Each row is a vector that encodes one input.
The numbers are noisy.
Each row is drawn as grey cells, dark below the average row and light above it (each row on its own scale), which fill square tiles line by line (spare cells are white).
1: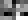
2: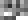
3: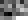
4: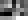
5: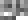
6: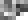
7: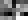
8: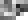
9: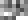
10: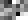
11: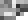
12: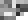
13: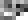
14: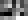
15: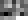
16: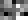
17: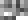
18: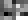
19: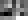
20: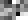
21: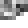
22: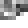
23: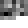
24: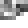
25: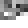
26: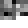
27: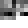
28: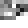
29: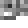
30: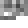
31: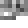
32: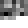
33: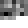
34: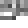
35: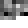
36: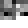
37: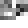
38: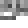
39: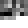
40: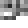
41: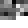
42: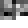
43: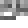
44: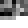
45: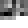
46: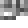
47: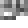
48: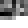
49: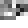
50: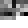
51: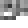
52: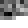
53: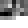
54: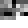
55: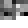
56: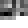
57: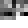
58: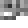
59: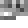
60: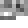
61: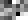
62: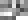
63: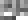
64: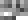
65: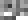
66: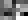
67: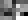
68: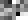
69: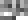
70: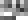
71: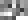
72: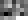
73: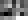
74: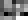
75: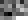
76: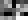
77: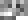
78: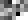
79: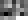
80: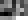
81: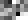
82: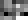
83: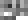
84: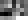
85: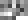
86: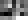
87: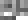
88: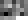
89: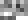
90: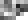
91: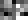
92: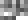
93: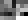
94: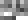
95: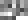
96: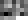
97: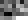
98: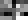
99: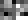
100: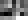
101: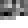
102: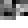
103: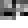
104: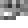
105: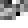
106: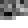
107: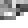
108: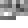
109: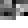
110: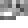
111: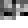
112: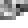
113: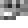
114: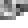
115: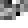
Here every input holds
a true/false value, together with a list of up to two points on a 6-point line.
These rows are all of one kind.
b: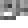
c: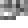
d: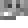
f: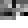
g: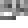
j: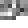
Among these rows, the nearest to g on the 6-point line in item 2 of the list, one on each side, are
b and j.
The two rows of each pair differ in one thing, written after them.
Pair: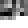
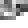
the true/false value
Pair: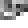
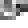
the place on the 6-point line in item 1 of the list
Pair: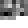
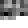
the place on the 6-point line in item 1 of the list
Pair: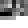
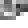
the true/false value
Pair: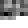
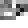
the true/false value
